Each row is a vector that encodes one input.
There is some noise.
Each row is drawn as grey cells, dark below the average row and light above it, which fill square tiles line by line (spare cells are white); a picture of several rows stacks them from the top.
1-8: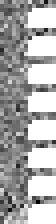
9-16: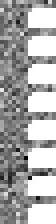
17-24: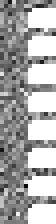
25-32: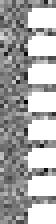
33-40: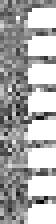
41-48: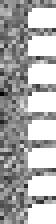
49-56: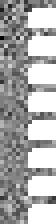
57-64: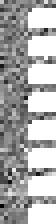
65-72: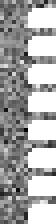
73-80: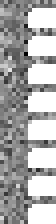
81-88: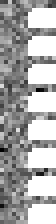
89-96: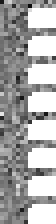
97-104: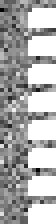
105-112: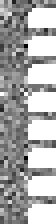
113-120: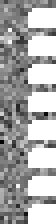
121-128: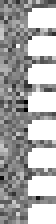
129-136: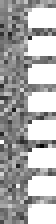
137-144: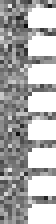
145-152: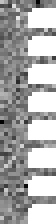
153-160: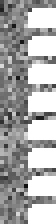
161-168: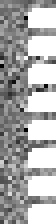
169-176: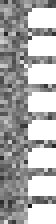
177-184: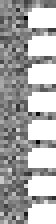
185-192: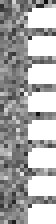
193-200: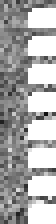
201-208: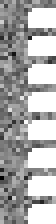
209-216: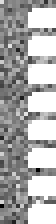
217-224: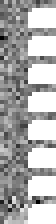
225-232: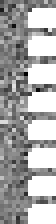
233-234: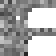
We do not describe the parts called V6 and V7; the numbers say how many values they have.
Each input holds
either a point on a 10-point circle and a true/false value, or a node of an 11-node tree, or a value of V6 and a value of V7.
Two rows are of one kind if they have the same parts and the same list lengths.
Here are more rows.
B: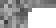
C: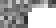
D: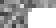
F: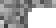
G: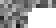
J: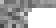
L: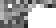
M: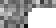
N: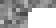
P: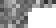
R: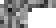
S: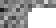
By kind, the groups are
B, F, M, N
C, G, L, P, R
D, J, S

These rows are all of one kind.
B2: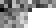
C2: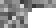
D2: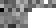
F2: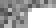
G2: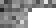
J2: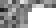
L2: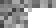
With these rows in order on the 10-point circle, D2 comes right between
C2 and F2.
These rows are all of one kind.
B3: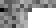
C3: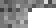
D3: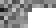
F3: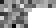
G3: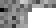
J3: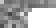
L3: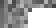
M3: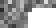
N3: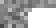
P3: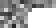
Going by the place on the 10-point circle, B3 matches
D3, G3, J3 and N3.
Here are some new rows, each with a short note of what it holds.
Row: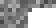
a value of V6 and a value of V7
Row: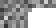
a point on a 10-point circle and a true/false value
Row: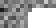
a point on a 10-point circle and a true/false value
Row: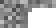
a node of an 11-node tree
